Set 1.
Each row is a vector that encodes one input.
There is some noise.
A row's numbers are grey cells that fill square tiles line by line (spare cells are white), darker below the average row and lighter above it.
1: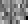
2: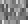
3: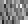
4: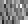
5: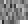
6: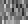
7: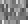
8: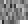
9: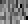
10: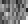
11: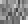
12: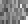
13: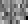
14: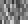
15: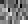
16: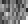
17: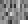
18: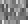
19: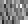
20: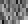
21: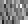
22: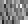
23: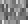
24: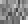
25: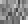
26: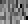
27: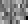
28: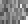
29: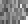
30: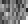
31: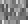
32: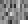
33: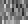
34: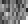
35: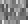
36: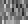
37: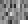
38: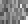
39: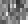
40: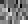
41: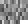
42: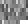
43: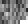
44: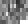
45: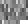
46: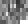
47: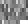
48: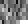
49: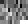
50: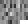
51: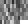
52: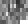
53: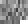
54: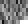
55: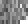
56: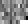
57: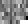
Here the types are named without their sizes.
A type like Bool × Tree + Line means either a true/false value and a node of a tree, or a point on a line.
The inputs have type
Bool × Circle.
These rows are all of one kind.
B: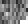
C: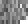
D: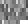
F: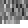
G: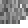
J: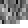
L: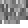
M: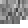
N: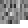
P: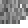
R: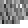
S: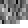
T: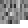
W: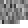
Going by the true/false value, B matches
F, J and S.
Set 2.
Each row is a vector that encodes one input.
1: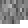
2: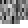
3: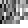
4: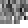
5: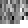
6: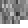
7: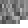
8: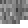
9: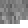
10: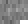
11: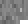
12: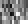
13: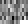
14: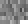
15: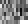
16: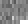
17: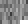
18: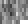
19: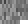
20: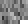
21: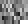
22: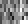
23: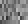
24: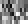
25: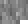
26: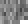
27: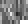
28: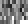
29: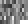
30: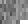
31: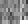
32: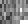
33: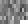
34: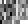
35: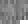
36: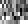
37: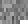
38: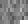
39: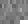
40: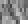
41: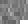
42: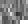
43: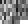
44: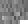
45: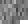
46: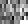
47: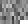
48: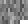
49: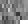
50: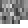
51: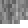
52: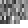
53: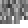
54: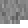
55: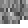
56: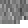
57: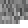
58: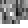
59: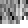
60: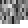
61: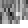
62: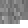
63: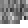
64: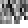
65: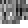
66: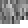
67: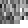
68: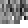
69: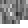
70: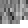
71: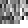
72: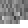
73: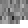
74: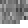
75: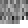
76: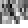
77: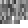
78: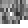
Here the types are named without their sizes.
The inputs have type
(Bool × Bool × Bool + Unit) × Label.
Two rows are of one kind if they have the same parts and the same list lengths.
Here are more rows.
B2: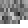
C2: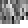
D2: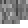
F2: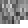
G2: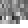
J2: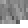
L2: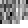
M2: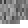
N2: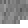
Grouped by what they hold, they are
B2, G2, J2
C2, D2, F2, L2, M2, N2

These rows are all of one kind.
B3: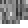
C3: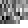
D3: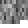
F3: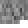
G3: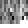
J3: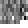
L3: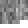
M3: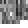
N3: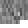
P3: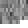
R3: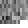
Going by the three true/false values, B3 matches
F3, J3 and P3.
